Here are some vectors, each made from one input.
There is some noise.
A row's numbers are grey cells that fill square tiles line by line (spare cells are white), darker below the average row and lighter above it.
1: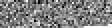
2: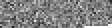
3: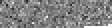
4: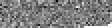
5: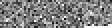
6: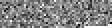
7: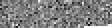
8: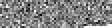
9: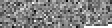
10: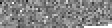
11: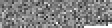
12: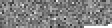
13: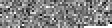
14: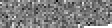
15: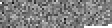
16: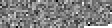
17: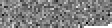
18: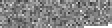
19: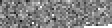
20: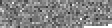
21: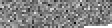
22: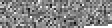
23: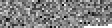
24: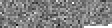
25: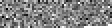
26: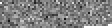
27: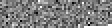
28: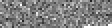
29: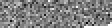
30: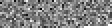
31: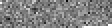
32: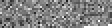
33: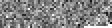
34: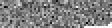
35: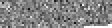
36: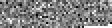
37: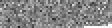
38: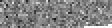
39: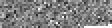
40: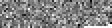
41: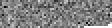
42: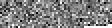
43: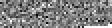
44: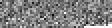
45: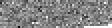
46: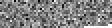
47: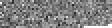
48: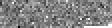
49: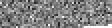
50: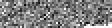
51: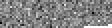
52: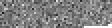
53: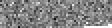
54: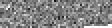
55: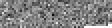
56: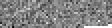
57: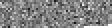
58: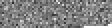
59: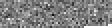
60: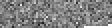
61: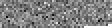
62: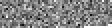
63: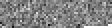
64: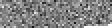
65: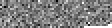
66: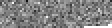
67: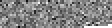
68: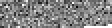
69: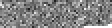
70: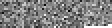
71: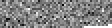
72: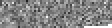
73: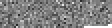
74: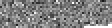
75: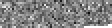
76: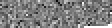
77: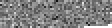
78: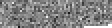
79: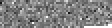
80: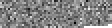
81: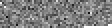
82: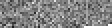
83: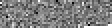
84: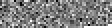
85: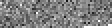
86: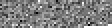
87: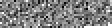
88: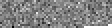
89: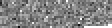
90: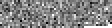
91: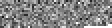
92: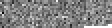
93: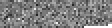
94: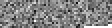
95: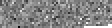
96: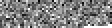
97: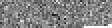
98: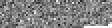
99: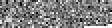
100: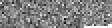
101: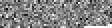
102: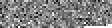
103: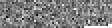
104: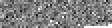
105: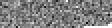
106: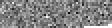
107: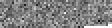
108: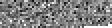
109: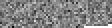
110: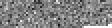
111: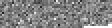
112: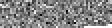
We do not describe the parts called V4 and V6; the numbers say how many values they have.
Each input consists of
a value of V6, together with either a point on a 5-point line and three true/false values, or a value of V4.
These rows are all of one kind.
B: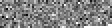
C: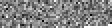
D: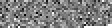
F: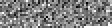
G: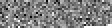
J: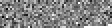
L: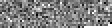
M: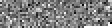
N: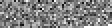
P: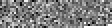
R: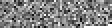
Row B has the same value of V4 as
D, G and J.
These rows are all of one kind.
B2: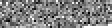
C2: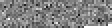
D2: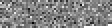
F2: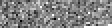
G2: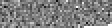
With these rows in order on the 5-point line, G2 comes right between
C2 and D2.
